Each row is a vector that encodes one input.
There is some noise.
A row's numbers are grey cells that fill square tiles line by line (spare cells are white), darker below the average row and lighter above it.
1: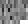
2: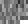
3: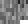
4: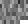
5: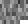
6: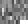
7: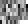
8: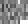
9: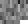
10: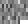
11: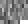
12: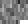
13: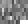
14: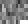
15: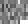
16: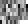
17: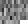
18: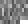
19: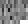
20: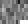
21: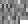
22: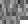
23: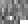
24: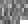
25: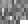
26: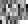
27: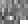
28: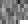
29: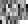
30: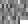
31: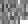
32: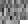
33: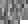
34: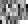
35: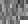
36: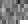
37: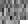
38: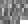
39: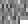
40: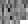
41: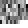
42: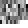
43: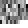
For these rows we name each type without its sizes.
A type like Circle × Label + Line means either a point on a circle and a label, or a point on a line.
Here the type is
List(Line).
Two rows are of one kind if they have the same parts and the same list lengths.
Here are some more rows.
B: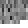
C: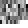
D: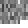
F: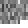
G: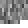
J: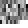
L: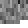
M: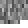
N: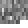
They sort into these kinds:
B, D, F
C, J
G, L, M, N

